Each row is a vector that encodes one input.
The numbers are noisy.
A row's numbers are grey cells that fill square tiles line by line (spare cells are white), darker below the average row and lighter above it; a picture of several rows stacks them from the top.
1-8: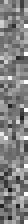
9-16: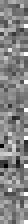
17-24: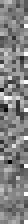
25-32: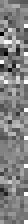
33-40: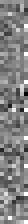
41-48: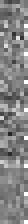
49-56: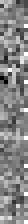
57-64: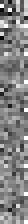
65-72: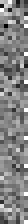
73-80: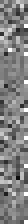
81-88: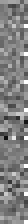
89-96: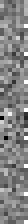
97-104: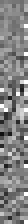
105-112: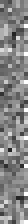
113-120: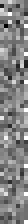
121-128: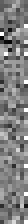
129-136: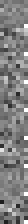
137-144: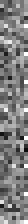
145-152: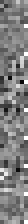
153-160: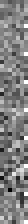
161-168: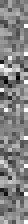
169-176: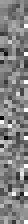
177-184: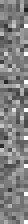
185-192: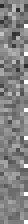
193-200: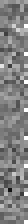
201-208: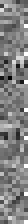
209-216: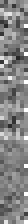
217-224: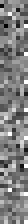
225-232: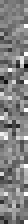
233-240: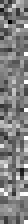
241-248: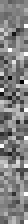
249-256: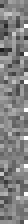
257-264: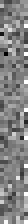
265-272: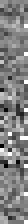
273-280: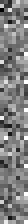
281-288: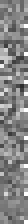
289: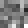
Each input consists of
either one of 4 labels, or one of 9 labels and a true/false value.
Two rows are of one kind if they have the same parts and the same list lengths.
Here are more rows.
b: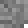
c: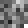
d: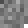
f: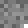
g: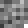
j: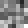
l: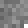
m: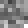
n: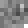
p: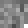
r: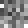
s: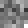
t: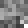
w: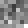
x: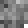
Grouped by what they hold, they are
b, c, d, f, g, j, l, m, p, r, t, x
n, s, w

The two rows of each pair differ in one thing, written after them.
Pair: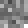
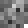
the label
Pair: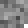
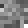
the label
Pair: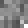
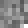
the label
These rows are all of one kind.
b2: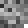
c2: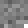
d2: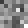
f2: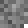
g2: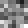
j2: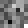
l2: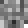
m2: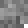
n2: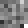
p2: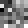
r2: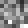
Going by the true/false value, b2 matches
f2, j2 and n2.
